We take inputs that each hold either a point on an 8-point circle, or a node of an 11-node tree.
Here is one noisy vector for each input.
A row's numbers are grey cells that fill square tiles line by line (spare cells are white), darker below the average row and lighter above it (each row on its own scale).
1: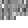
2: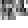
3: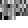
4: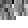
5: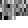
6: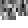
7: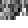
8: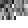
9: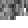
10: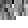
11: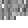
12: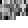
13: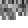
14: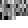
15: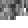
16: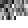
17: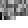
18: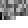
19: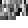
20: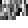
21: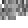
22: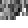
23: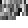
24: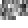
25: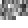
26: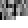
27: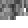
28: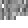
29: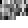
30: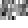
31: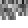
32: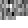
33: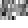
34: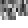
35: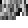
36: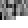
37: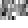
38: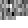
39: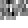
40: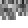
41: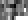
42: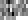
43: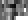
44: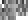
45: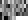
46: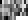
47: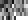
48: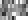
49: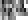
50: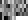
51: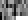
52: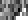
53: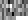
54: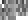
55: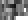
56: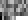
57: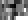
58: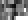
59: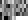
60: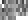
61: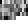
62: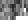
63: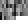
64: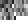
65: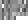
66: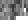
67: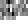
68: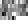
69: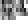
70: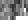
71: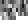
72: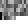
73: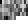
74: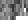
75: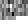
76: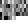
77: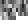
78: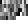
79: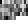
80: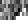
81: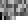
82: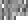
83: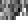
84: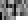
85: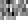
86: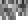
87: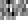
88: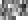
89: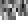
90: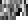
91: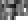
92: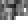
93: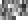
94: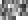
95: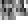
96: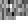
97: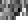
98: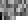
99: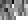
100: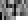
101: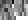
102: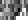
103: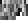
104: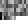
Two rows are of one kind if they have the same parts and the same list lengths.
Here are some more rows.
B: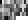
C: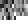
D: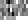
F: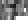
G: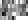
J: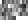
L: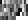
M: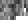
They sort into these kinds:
B, F, L, M
C, D, G, J

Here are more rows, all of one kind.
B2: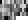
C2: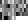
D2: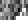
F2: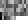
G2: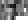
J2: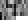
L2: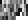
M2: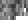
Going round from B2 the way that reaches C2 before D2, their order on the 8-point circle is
B2, C2, F2, J2, G2, M2, D2, L2.
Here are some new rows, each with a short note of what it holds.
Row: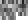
a node of an 11-node tree
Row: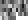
a node of an 11-node tree
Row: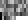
a point on an 8-point circle
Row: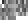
a node of an 11-node tree
